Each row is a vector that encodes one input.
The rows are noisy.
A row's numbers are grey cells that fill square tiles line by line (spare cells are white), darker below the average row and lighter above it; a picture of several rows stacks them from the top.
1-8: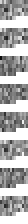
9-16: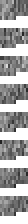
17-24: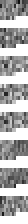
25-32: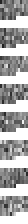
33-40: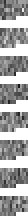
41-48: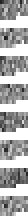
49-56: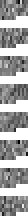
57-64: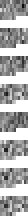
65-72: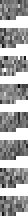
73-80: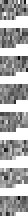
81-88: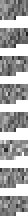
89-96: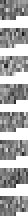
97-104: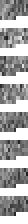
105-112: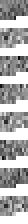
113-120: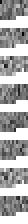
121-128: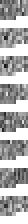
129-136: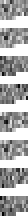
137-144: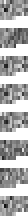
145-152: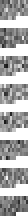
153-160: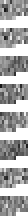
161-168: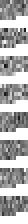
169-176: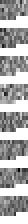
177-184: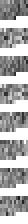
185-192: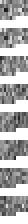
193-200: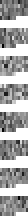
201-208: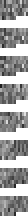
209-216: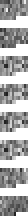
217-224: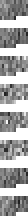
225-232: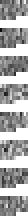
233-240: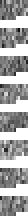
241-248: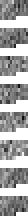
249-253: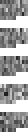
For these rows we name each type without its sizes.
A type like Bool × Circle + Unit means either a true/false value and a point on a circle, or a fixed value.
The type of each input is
Bool × Bool × Bool + List(Circle).
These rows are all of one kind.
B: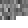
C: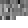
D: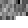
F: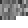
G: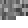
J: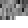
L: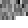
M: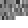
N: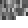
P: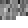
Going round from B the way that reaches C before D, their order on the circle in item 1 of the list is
B, F, C, P, J, D, L, M, N, G.
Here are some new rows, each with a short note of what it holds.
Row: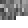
a list of two items
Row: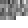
a list of two items
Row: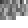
a list of two items
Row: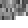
a list of three items
